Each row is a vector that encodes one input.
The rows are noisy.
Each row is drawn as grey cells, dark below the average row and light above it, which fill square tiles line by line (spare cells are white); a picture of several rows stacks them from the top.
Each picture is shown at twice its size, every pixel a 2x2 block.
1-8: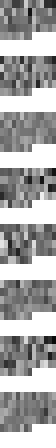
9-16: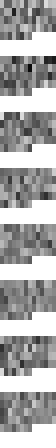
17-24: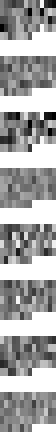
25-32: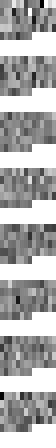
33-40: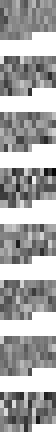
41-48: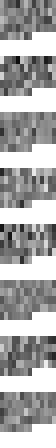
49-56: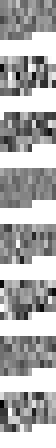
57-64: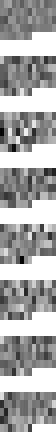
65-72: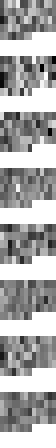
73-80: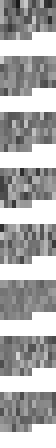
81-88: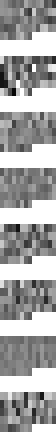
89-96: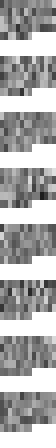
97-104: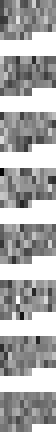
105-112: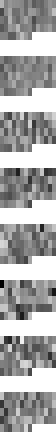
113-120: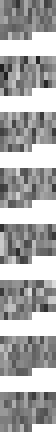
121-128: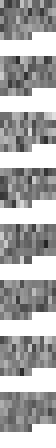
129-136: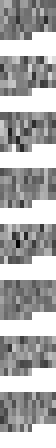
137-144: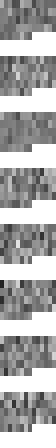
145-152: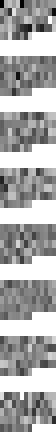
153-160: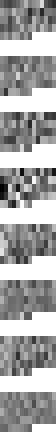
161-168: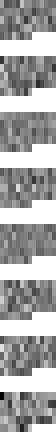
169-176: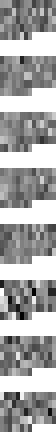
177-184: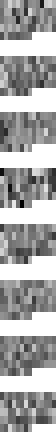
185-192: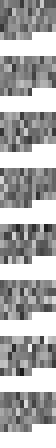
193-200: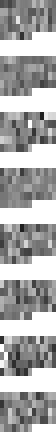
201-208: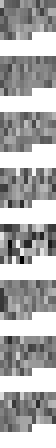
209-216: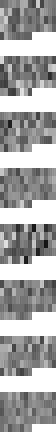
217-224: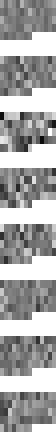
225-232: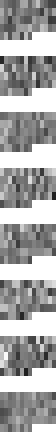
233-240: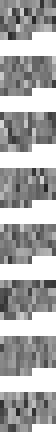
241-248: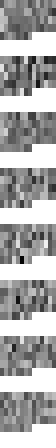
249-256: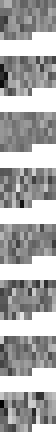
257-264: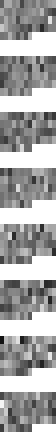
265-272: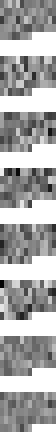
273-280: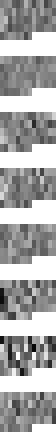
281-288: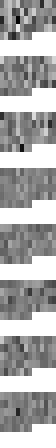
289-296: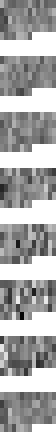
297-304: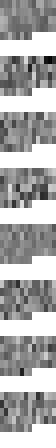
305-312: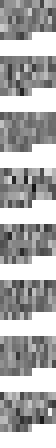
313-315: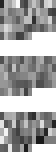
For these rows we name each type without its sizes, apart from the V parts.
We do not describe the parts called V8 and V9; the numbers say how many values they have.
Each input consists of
a true/false value and a value of V8, together with either a point on a line, or a value of V9.
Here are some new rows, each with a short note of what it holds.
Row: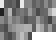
a point on a line, a true/false value and a value of V8
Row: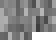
a point on a line, a true/false value and a value of V8
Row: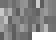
a point on a line, a true/false value and a value of V8
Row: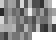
a true/false value, a value of V8 and a value of V9
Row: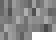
a point on a line, a true/false value and a value of V8
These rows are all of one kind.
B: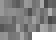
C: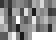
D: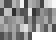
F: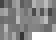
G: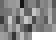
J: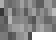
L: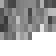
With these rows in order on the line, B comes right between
D and F.
